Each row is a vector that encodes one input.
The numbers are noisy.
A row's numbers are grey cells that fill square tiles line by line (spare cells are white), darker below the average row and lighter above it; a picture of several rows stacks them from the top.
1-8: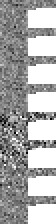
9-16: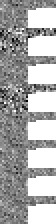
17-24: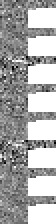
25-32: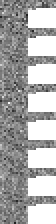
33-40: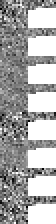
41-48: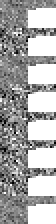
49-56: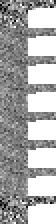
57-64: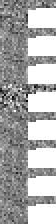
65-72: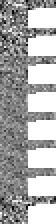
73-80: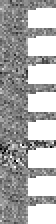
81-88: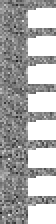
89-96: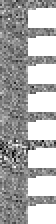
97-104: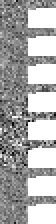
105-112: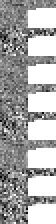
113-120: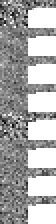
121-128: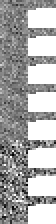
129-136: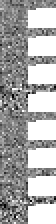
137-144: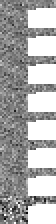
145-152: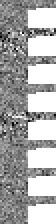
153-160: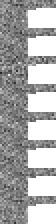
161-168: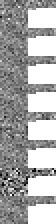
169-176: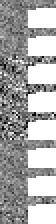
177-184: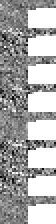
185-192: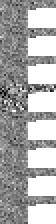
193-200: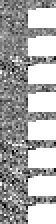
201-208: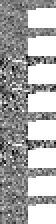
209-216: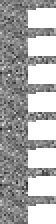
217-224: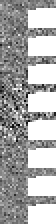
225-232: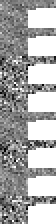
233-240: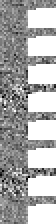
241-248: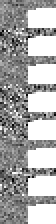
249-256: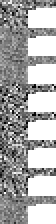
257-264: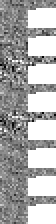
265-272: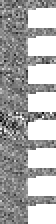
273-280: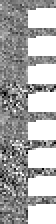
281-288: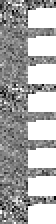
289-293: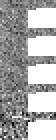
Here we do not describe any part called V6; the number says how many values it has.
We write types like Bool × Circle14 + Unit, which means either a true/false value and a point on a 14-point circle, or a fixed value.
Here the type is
List2(Line7 + Line9) + (Tree9 + Unit) × V6 × V6.
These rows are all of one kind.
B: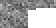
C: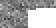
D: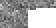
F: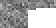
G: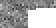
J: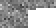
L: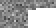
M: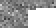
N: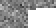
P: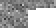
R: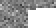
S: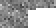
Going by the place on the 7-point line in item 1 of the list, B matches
F and P.
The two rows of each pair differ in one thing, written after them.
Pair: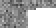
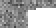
the place on the 9-point line in item 2 of the list
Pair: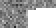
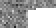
the place on the 9-point line in item 2 of the list
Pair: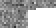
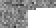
the place on the 9-point line in item 2 of the list
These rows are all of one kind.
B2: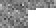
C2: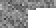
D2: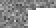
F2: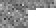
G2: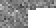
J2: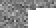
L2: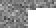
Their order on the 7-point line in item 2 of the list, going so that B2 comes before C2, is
B2, G2, C2, L2, J2, D2, F2.
